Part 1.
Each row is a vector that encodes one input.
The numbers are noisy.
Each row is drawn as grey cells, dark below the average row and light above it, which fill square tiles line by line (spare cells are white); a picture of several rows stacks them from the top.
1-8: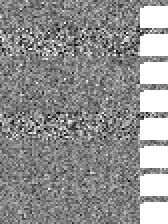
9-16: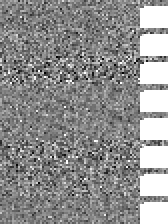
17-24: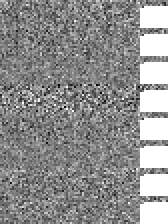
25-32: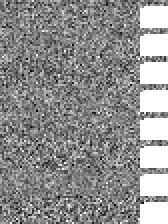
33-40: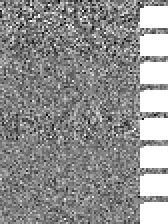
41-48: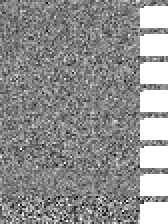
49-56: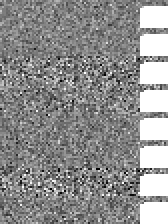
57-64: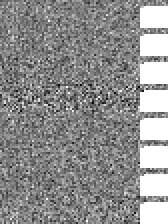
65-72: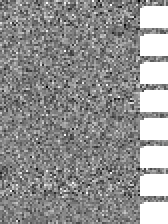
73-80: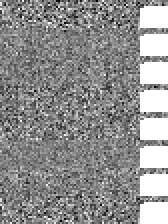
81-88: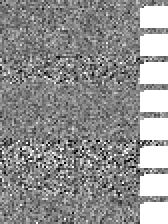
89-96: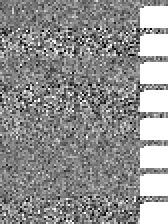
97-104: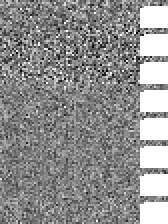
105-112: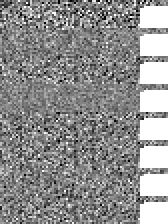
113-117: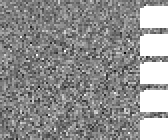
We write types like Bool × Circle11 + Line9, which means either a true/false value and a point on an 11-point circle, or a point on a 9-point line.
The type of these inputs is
Label6 × (Tree10 + Unit) + Line7.
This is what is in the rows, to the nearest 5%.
About 80% of them hold one of 6 labels, together with either a fixed value, or a node of a 10-node tree. The rest hold a point on a 7-point line.
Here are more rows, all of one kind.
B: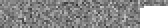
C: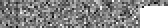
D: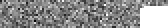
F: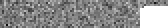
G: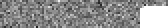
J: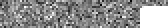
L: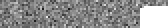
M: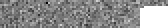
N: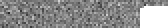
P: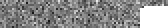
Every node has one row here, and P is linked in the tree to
L and N.
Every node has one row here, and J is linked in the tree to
B.
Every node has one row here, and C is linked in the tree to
L.
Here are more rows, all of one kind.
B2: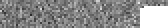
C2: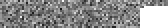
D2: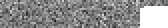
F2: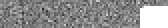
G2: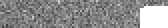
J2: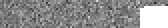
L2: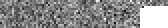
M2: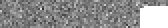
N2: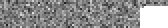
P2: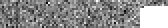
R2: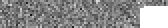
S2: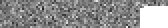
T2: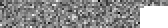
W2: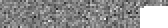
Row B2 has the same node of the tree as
D2, M2, S2 and W2.
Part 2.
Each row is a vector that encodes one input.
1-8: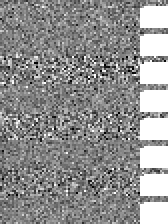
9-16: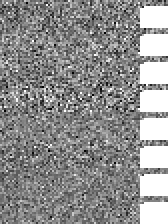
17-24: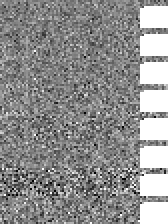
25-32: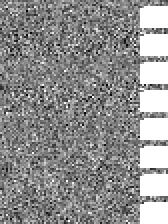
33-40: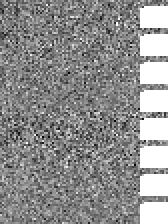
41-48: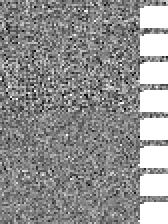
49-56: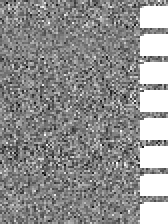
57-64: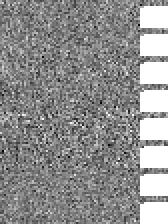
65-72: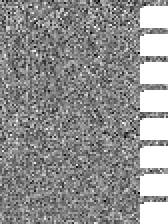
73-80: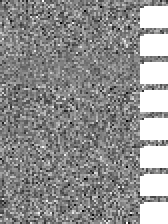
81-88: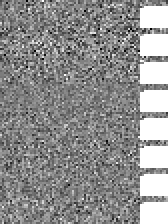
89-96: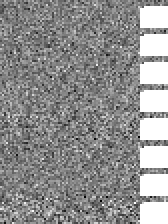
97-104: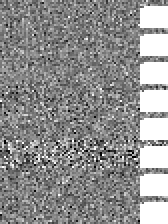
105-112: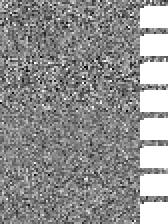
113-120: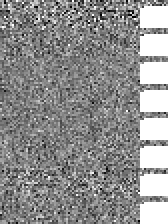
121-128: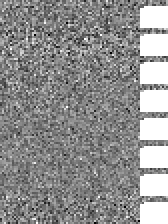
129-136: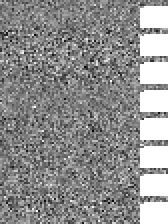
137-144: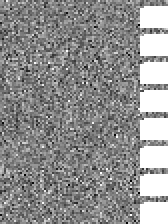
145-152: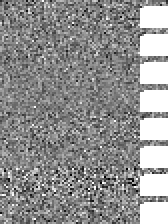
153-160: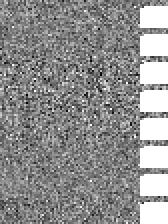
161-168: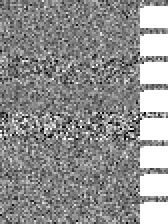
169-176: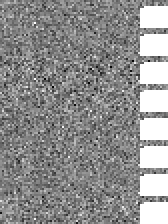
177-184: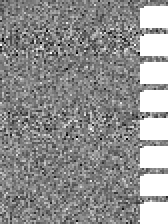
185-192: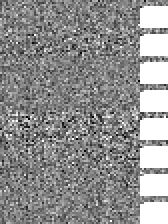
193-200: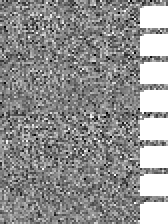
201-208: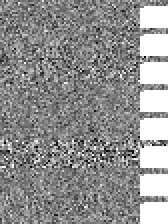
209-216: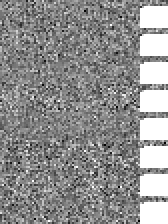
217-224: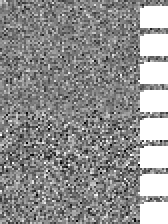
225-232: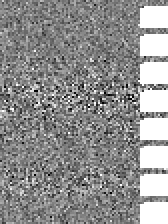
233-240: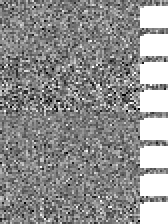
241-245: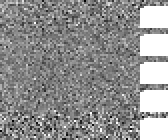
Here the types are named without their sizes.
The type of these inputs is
List(Circle).
